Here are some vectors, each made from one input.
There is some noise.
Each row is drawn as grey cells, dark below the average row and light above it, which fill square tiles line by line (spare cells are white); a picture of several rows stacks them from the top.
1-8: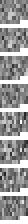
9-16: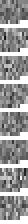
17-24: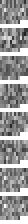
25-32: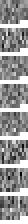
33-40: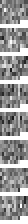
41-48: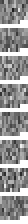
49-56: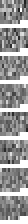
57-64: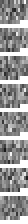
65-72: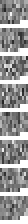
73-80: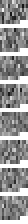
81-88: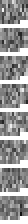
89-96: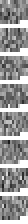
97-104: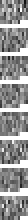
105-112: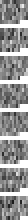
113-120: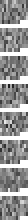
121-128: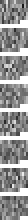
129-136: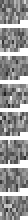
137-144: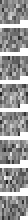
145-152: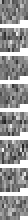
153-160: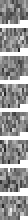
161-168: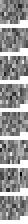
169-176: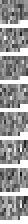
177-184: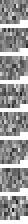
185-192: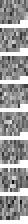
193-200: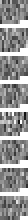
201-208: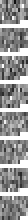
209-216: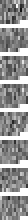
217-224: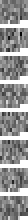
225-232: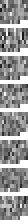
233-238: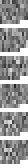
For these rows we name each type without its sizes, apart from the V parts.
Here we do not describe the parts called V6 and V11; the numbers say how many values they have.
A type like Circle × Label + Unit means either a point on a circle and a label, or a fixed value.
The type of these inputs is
Bool × (Line + V6) + V11.
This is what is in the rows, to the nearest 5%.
About 45% of them hold a true/false value, together with either a point on a line, or a value of V6. The rest hold a value of V11.
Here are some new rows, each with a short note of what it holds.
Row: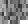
a true/false value and a value of V6
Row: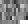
a point on a line and a true/false value
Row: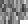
a value of V11
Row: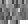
a point on a line and a true/false value
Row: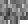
a point on a line and a true/false value
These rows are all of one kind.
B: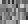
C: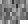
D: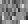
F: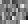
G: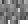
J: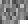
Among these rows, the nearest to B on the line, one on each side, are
C and F.
